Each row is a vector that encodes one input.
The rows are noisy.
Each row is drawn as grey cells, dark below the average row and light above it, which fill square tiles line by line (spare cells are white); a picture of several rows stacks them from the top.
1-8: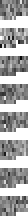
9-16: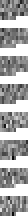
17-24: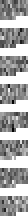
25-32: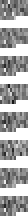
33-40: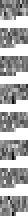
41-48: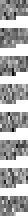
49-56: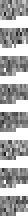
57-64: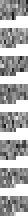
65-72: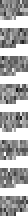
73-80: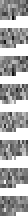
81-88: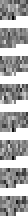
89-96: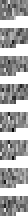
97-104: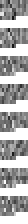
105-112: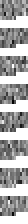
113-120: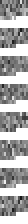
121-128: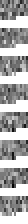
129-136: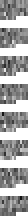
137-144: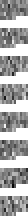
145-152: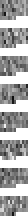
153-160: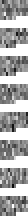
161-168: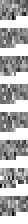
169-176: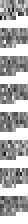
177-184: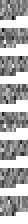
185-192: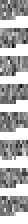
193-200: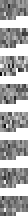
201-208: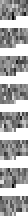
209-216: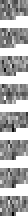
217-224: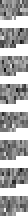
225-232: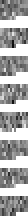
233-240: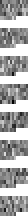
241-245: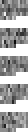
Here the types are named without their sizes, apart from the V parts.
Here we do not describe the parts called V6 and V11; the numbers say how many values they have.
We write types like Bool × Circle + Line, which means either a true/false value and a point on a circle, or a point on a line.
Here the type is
Bool × Tree + Unit + V6 × V11.
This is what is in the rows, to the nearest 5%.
A few of them hold a fixed value. About 40% of them hold a node of a tree and a true/false value. The rest hold a value of V6 and a value of V11.
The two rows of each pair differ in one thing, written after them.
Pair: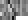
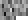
the value of V6
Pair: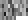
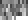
the value of V6
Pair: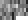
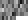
the value of V6
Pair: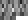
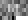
the value of V6
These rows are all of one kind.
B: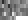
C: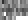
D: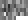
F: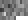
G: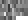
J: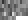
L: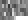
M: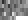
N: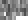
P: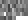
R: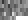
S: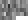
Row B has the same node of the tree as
J, L, M and R.
